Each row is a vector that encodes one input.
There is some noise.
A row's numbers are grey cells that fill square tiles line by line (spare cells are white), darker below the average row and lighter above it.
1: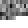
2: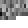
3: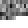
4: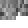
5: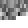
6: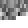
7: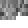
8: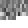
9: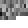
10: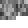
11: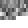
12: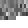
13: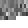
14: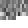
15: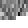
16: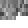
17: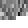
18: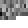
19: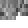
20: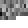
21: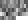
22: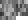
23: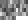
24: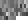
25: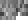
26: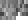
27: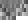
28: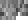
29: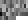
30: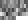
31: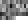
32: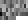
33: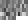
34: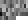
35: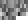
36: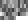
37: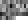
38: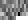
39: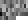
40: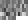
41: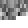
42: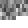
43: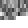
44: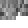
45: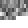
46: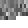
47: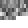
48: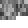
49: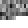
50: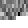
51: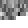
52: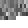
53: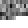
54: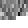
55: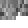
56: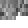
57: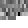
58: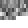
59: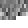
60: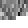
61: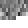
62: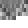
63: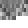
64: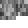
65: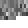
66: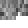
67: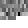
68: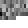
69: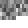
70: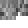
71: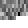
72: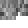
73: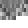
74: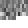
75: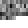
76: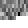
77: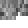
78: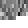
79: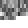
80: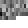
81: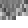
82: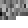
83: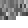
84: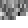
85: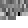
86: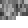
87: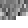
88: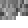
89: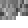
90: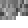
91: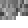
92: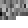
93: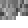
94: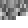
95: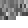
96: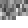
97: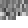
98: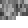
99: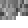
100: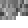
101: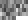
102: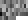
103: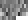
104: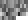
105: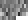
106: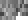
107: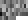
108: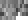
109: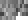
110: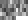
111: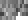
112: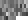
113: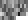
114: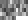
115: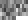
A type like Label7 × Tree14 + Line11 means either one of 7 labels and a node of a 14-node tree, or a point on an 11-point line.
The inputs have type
Line3 × Line4 + Line5.
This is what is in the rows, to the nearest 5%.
About 45% of them hold a point on a 3-point line and a point on a 4-point line. The rest hold a point on a 5-point line.
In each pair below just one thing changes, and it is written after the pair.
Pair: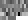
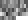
the place on the 4-point line
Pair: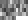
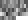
the place on the 3-point line
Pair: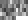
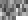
the place on the 4-point line
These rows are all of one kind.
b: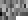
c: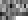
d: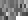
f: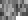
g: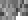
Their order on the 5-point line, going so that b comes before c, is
g, f, d, b, c.
